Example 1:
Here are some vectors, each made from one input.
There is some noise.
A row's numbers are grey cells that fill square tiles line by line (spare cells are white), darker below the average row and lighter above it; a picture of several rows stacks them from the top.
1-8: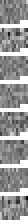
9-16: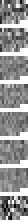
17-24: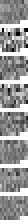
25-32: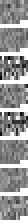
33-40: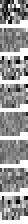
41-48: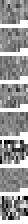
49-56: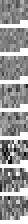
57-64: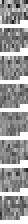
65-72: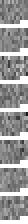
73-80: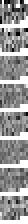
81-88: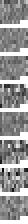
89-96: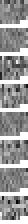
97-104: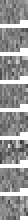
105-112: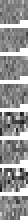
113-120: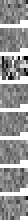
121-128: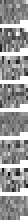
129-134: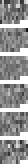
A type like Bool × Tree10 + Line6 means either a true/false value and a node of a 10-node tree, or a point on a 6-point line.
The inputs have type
Bool × Label5 + Unit.
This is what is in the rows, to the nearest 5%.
About 5% of them hold a fixed value. The rest hold one of 5 labels and a true/false value.
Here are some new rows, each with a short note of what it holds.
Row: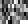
a fixed value
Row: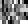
a fixed value
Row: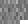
one of 5 labels and a true/false value
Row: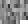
one of 5 labels and a true/false value
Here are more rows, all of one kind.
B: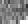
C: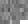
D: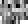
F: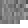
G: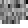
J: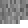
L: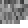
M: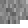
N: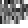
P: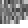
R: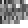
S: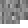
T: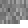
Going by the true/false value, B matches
J, L and S.
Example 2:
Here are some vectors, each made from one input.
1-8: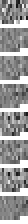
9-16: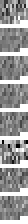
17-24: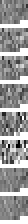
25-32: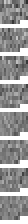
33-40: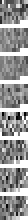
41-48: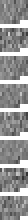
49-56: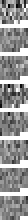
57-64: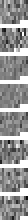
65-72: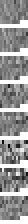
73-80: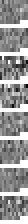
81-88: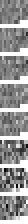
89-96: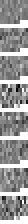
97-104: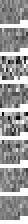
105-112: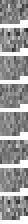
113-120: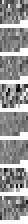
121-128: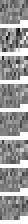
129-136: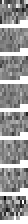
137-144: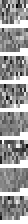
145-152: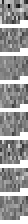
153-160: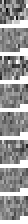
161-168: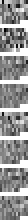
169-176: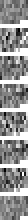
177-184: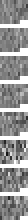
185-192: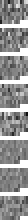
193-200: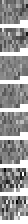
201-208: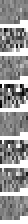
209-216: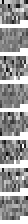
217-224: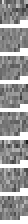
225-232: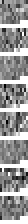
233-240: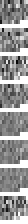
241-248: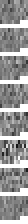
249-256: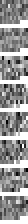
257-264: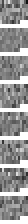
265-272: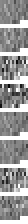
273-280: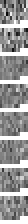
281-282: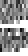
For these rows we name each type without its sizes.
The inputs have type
Label + Line.
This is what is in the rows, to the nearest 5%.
About 15% of them hold a label. The rest hold a point on a line.
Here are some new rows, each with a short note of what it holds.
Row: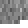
a point on a line
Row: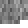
a point on a line
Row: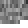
a point on a line
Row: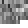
a point on a line
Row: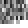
a label
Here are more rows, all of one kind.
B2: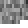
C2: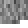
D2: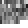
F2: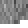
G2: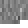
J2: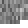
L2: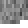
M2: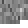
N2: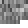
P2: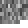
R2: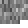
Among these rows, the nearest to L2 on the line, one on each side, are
B2 and D2.
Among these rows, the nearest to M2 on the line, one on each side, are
G2 and J2.
